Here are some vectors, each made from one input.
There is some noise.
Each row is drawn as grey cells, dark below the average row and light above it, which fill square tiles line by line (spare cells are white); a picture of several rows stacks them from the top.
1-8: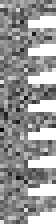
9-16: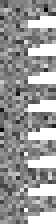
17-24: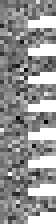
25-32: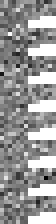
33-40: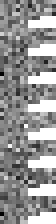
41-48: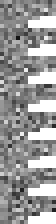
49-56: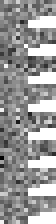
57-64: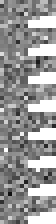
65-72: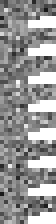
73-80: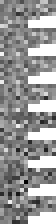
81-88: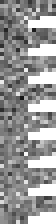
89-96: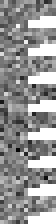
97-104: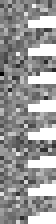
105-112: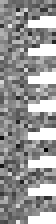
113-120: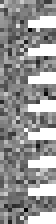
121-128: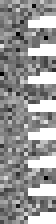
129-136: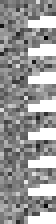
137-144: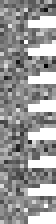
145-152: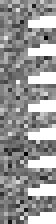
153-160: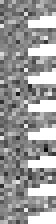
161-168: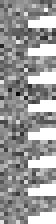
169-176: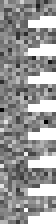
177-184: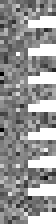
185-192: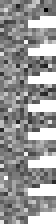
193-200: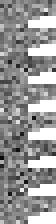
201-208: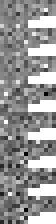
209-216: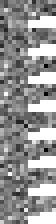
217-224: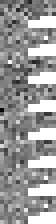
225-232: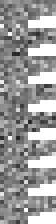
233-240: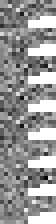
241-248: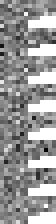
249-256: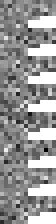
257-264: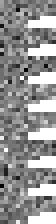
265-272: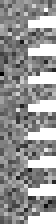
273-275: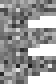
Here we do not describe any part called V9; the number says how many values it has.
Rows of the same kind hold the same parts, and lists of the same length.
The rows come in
3 kinds.
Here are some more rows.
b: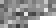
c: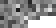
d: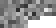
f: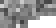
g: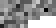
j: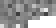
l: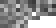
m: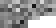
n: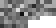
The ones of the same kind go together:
b, j
c, d, g, l
f, m, n

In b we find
a node of an 11-node tree and a true/false value.
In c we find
one of 11 labels and a value of V9.
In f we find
one of 4 labels and a true/false value.
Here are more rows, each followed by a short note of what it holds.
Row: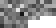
one of 4 labels and a true/false value
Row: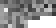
one of 11 labels and a value of V9
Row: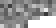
a node of an 11-node tree and a true/false value
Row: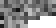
one of 11 labels and a value of V9
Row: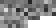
one of 11 labels and a value of V9
